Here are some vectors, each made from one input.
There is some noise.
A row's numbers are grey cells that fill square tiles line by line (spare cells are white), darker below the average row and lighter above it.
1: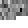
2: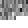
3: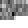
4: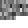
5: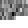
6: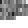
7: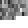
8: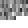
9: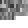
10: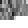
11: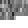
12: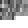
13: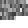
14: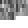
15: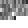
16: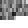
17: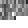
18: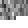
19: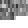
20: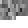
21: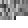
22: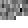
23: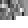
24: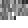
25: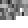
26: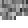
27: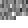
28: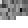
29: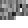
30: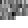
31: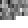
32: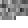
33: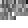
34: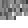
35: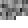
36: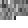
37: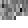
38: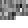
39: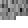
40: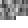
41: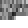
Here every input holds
a point on a 5-point line and a true/false value.
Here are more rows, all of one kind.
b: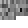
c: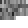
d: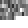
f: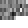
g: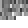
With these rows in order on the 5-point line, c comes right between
b and g.
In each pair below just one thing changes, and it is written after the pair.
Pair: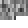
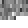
the place on the 5-point line
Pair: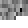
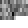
the true/false value
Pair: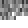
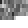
the true/false value
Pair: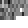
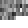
the place on the 5-point line
